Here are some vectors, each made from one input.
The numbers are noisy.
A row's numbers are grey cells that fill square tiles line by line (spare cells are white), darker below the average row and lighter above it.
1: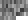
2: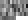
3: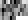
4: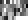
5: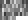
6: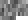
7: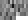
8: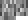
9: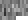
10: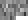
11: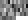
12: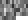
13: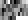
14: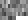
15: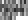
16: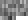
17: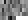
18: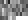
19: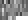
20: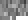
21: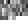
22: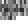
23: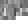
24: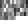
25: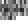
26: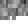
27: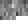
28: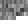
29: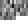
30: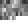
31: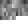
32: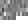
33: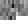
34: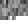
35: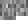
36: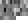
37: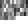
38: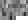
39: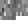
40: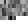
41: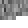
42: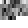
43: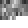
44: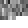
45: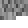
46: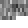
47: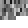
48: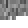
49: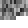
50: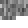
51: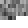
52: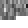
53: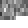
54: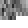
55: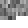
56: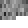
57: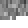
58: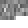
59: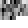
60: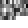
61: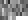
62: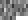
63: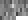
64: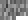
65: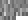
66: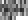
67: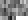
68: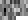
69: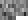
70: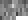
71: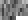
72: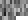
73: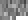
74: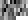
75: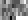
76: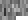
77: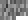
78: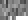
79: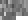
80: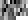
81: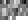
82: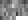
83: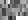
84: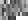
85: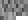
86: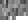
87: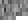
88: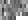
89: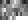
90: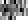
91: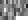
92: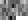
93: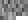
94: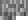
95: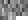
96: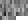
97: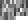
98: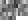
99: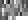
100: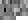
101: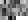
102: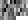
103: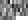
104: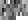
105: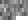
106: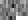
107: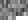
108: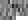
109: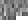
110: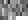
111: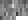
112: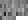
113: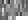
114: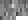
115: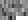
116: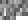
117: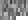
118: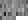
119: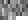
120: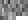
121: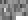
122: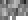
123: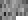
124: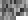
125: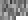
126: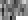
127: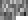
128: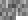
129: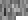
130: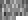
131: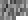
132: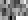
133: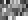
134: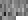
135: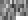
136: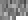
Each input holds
a list of up to two points on an 8-point circle.
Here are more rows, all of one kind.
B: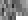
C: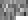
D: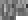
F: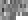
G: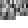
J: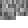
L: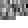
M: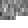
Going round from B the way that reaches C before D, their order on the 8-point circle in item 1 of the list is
B, F, M, C, J, G, L, D.
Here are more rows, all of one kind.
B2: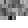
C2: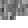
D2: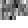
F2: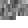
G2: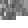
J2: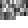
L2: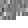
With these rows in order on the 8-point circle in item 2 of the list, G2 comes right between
B2 and D2.
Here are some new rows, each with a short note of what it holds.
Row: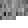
a list of one item
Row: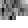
a list of two items
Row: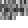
the empty list
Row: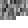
a list of one item
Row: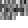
the empty list
